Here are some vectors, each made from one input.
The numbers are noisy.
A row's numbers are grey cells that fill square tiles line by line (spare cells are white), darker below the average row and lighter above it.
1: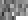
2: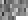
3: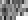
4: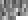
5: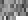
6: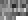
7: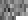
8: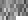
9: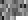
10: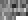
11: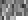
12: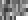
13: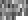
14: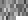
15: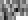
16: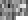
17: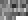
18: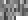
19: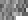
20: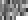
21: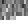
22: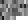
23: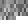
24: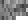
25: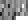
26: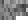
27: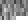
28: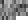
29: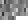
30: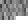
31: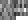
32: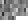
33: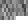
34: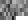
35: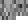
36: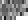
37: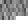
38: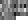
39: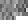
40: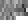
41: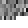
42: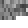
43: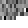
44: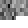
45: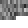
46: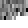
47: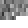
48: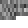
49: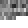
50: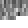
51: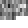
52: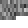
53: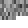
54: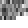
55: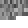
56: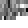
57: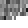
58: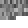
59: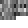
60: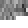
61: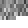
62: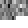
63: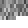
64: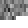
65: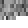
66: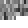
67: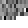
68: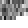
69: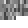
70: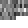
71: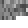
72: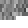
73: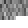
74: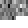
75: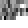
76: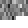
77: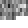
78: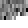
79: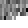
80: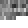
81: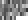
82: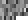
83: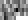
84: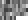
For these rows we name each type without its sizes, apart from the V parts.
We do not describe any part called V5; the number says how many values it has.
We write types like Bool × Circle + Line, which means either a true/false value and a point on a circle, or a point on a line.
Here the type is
(Bool × Bool × Bool + Line) × V5.
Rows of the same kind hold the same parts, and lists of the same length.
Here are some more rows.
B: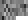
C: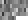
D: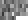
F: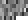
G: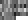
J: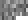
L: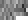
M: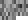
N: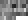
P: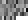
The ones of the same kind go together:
B, C, D, G, J, L, M, N
F, P

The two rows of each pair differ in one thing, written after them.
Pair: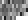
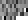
the value of V5
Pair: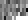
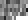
the place on the line
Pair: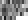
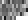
the place on the line
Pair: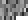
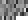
the place on the line
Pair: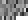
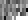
the value of V5
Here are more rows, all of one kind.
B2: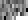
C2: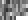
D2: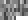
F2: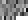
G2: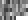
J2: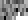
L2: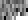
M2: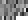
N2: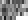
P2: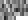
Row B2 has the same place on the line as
L2 and P2.
